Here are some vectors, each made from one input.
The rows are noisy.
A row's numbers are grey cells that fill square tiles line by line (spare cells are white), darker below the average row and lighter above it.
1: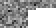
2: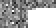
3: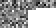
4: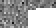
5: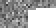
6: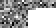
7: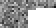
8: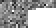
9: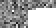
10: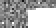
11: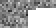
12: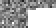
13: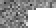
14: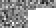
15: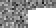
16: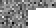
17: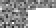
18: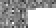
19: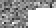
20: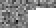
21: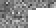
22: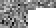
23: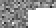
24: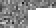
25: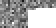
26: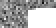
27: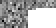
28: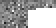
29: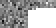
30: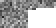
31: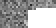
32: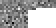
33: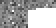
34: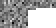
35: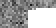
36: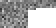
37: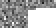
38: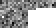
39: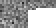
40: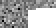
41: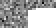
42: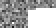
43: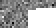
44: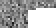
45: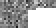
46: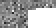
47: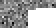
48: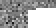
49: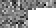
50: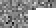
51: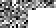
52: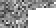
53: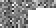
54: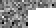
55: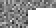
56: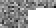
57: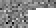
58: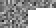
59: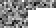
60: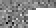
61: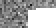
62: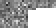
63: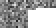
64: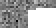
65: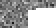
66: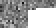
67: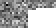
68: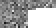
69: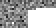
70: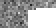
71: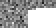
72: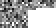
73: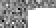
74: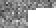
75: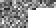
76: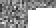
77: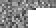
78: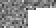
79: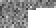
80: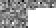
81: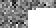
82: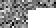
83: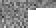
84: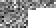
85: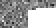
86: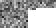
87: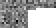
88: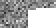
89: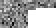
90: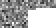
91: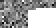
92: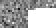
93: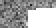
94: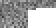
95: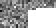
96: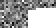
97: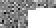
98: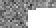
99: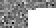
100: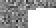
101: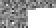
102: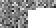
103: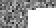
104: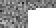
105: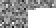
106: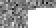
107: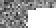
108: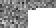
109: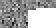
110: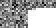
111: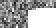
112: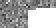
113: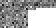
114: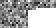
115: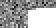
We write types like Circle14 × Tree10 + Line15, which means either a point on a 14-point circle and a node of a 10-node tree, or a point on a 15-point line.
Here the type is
Bool × Label6 × Line10.
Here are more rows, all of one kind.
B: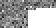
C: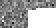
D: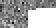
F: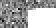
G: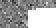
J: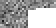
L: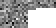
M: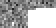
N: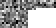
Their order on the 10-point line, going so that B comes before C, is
M, F, G, J, B, D, C, L, N.
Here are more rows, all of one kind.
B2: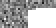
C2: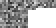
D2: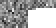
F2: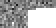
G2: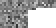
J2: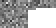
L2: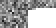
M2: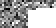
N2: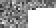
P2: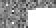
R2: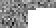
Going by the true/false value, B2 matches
D2, L2 and R2.
